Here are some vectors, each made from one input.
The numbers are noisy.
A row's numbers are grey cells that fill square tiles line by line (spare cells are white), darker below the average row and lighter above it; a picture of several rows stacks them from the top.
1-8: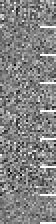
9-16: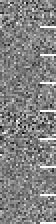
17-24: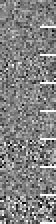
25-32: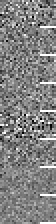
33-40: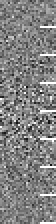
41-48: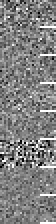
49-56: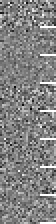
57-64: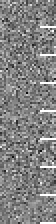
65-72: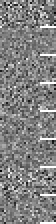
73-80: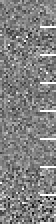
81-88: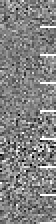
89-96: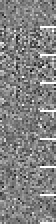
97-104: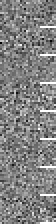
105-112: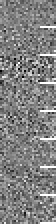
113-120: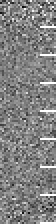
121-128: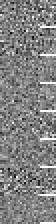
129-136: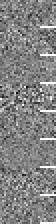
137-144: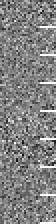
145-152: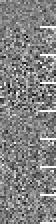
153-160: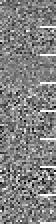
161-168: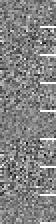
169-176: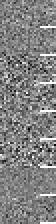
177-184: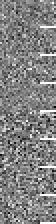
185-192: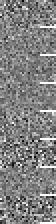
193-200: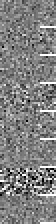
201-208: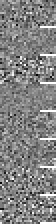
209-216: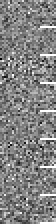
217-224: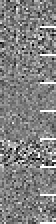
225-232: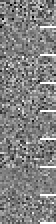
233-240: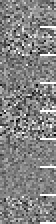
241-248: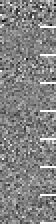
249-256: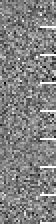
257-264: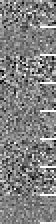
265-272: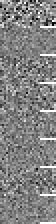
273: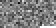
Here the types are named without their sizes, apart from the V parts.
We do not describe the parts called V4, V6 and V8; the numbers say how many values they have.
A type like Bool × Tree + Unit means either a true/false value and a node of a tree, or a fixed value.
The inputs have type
(Bool × V4 + Label) × (Line + V8) × V6.
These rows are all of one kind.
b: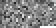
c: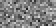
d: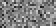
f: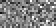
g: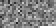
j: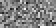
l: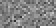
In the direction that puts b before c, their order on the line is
l, j, f, d, b, c, g.
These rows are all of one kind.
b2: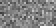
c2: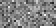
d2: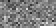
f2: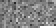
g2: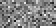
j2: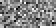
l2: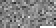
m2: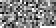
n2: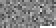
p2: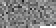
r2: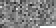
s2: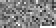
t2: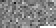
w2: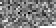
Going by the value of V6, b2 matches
d2, f2, l2 and p2.
